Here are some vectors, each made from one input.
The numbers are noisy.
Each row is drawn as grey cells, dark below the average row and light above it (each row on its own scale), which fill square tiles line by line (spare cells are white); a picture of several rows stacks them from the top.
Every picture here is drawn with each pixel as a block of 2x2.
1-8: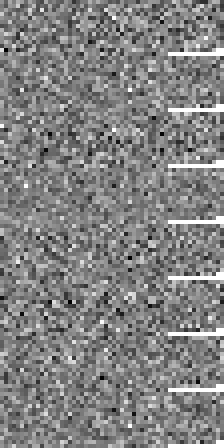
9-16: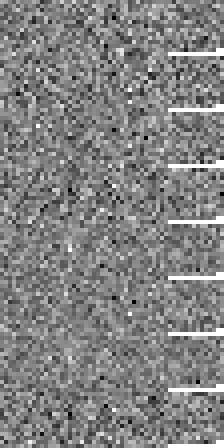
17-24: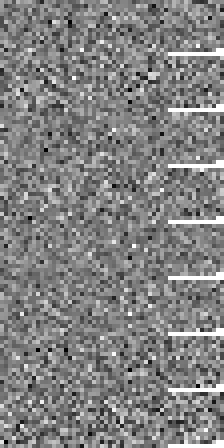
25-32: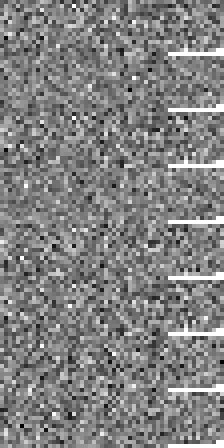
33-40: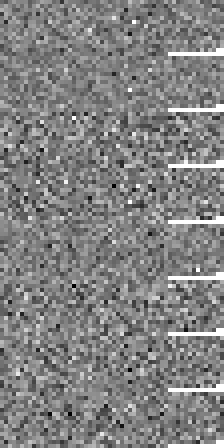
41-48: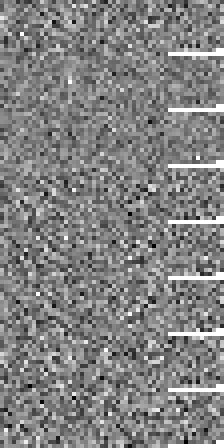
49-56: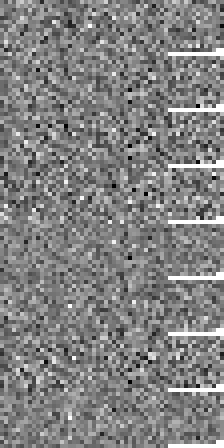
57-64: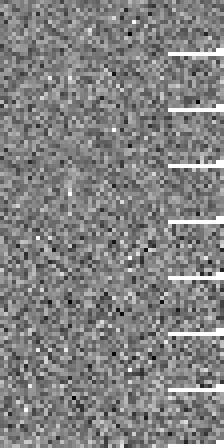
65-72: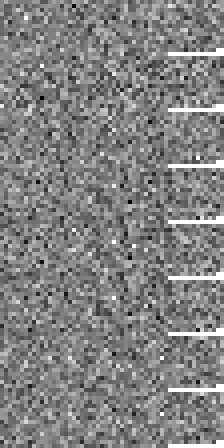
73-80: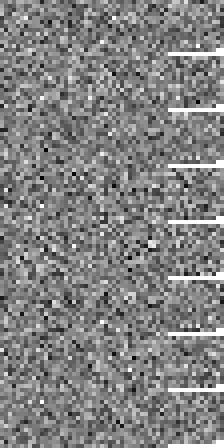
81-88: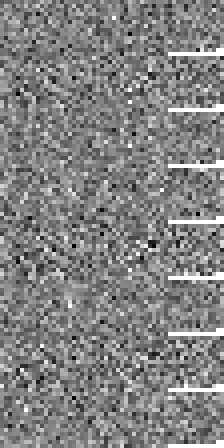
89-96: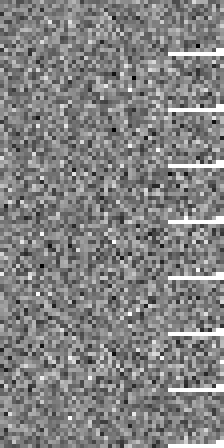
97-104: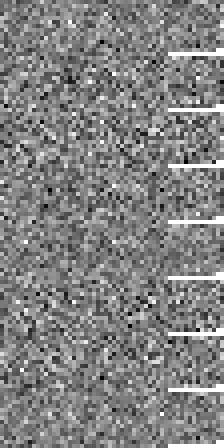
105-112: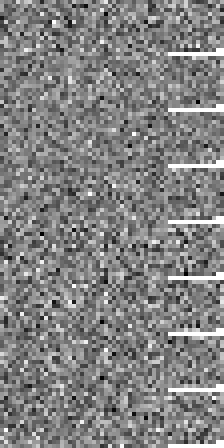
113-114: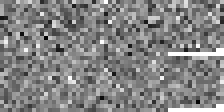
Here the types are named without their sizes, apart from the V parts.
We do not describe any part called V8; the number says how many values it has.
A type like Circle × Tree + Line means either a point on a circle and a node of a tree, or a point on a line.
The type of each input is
Bool × (Line + V8).
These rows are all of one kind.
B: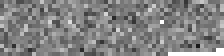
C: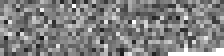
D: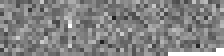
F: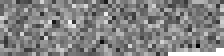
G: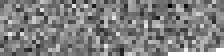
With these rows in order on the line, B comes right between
F and G.
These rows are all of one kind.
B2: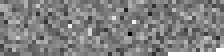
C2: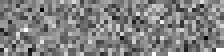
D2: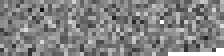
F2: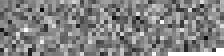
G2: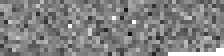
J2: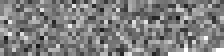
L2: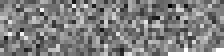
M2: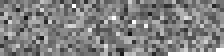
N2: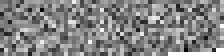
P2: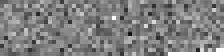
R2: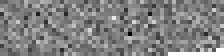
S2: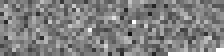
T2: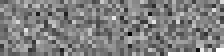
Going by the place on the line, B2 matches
G2 and J2.
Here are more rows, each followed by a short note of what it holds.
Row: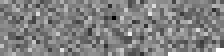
a true/false value and a value of V8
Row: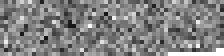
a true/false value and a value of V8
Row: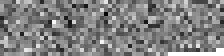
a true/false value and a value of V8
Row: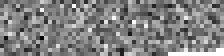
a point on a line and a true/false value
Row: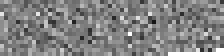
a true/false value and a value of V8
